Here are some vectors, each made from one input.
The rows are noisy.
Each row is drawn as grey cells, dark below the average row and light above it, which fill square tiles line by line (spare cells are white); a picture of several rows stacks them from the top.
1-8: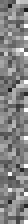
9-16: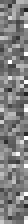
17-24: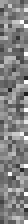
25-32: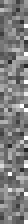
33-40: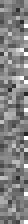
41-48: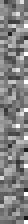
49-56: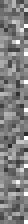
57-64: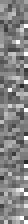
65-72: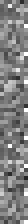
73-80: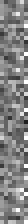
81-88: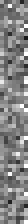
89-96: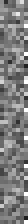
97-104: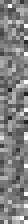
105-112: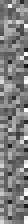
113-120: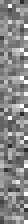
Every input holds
a point on a 9-point line.
